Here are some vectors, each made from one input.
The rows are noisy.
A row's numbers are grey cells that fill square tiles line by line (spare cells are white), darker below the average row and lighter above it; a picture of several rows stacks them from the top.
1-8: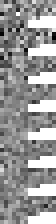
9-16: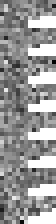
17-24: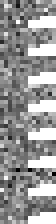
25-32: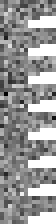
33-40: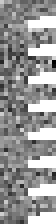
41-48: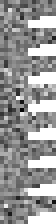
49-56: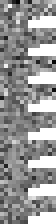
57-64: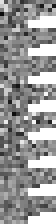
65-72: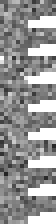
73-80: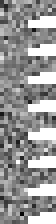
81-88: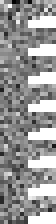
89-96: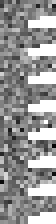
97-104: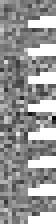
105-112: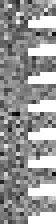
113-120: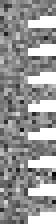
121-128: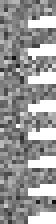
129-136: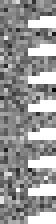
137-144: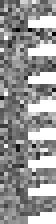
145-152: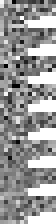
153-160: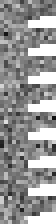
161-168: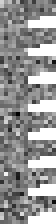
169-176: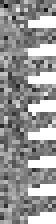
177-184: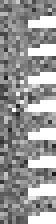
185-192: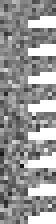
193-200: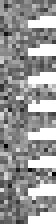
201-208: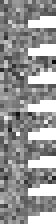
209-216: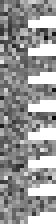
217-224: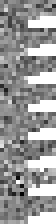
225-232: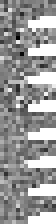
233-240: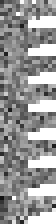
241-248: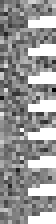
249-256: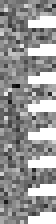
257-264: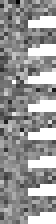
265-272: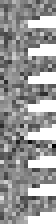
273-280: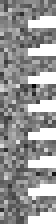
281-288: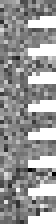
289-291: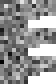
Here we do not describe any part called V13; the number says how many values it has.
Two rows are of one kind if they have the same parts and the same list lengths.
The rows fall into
4 kinds.
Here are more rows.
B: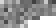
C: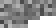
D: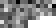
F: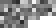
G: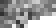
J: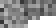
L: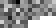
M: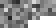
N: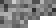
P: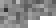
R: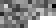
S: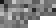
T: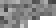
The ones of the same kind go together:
B, C, J, N, P, S, T
D, R
F, L, M
G

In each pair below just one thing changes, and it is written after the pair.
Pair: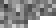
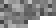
the place on the 7-point line
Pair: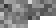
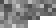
the place on the 7-point line
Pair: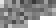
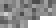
the place on the 7-point line
